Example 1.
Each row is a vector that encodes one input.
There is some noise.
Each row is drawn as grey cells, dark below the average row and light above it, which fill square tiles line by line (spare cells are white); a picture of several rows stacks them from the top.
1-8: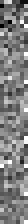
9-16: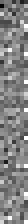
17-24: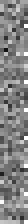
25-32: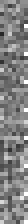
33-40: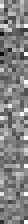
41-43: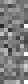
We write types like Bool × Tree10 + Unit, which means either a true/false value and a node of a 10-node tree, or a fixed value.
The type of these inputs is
Label7.
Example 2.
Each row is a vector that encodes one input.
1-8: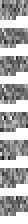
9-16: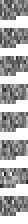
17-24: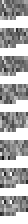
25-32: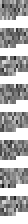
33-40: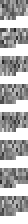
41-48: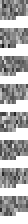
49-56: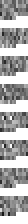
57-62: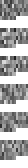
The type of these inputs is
Circle11.
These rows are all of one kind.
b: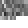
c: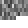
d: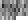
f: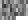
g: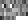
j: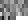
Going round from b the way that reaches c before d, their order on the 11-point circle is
b, c, g, j, f, d.
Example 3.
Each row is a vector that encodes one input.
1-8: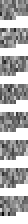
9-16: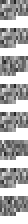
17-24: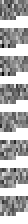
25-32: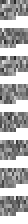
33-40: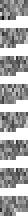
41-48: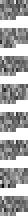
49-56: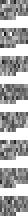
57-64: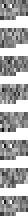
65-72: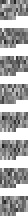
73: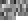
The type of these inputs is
Circle11.
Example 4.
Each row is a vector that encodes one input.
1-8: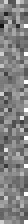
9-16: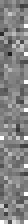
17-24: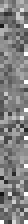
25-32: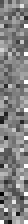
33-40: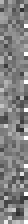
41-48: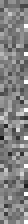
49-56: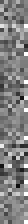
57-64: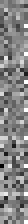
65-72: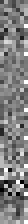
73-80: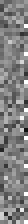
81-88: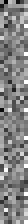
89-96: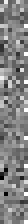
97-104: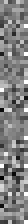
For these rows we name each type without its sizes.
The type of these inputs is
Circle + Unit.
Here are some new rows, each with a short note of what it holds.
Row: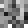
a point on a circle
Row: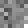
a point on a circle
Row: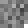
a point on a circle
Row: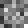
a point on a circle
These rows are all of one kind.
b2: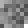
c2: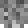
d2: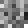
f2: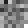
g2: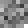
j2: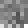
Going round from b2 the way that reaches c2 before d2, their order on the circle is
b2, f2, g2, c2, j2, d2.
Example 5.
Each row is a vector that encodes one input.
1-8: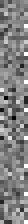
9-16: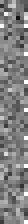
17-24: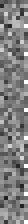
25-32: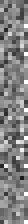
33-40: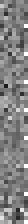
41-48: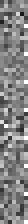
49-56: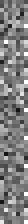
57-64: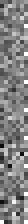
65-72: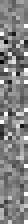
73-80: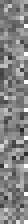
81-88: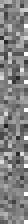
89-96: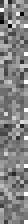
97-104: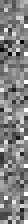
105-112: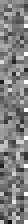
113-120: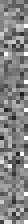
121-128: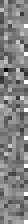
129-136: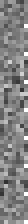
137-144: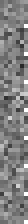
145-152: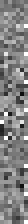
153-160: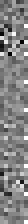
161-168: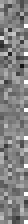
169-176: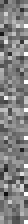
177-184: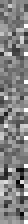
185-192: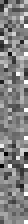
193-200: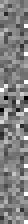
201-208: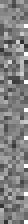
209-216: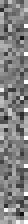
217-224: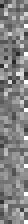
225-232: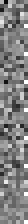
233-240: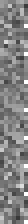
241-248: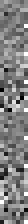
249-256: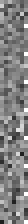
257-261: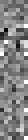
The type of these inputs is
Line13.
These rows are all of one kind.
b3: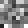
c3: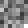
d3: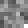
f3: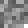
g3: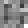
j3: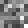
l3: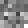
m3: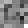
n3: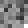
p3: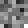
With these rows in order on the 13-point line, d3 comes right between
c3 and f3.
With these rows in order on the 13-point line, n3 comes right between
c3 and p3.
